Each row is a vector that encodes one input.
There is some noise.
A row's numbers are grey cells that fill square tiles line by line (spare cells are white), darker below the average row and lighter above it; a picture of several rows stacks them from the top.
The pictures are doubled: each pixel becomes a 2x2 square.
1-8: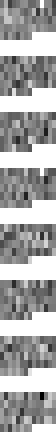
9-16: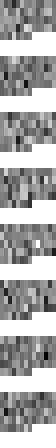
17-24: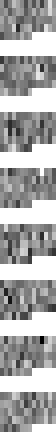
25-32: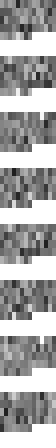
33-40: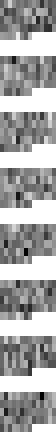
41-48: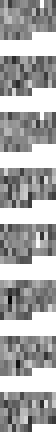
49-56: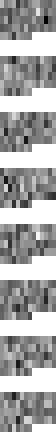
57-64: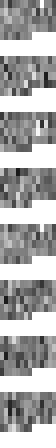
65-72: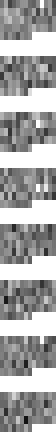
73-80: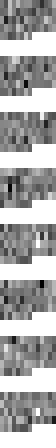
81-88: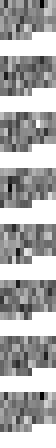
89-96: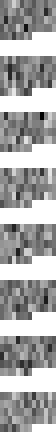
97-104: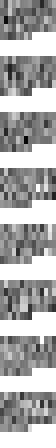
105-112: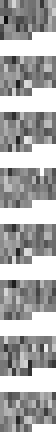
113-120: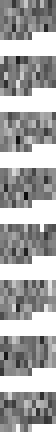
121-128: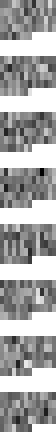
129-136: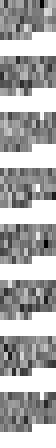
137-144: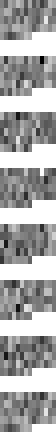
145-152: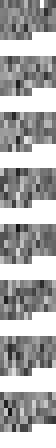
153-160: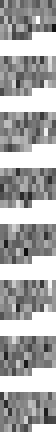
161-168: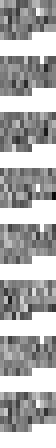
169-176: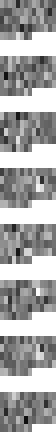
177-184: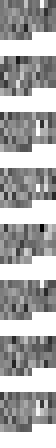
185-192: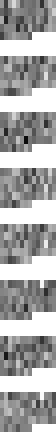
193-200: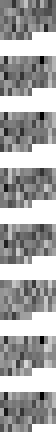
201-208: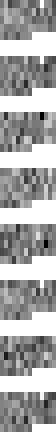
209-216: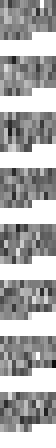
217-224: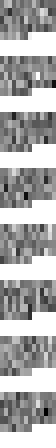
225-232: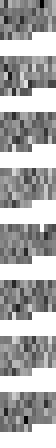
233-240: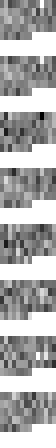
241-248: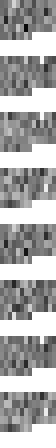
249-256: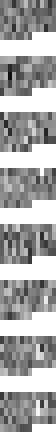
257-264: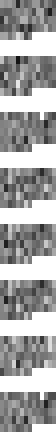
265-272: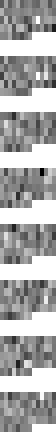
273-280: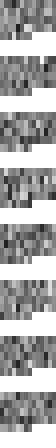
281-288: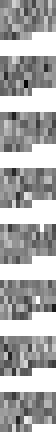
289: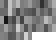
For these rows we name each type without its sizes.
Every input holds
either a point on a circle, or four true/false values.
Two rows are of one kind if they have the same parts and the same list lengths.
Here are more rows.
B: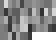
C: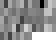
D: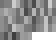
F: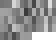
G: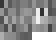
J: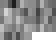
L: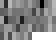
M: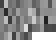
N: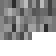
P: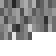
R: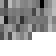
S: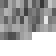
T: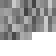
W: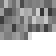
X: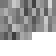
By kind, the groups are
B, G, M, W
C, D, F, J, L, N, P, R, S, T, X

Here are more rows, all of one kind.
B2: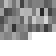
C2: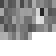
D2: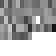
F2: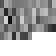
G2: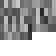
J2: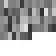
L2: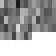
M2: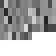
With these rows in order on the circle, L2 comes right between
B2 and G2.
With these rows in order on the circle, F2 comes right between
J2 and M2.
